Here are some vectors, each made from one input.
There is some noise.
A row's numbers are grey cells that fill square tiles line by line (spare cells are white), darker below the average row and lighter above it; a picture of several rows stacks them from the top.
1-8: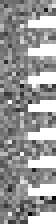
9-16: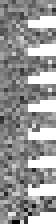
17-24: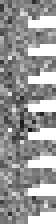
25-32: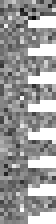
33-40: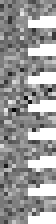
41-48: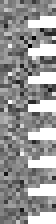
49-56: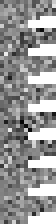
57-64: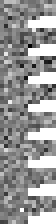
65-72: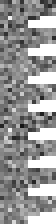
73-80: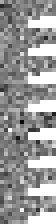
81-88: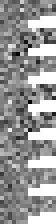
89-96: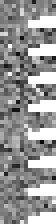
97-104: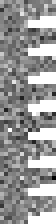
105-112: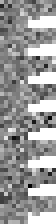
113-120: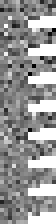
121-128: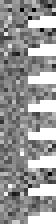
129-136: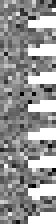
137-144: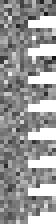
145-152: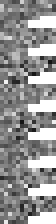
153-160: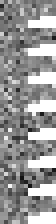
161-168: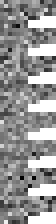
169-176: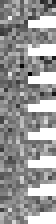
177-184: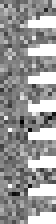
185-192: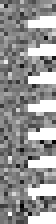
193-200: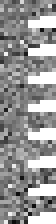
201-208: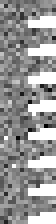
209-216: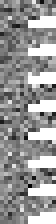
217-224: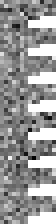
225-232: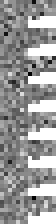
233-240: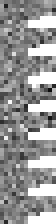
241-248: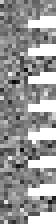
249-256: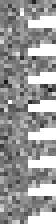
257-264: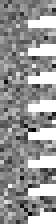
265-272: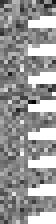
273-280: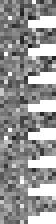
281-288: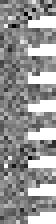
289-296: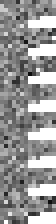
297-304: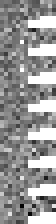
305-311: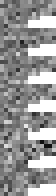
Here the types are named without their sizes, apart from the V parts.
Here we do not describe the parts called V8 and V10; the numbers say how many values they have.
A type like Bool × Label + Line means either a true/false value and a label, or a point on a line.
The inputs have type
Label × (Label × Label + (Line + V8) × V10).
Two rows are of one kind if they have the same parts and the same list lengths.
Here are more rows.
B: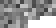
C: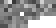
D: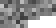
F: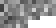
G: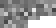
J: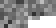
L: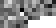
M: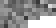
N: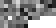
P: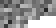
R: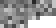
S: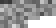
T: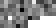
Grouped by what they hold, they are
B, D, F, J, P, R, S
C, G, M
L, N, T

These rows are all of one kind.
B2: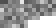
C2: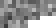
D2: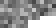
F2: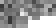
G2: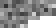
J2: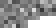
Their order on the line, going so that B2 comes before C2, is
B2, C2, D2, F2, J2, G2.
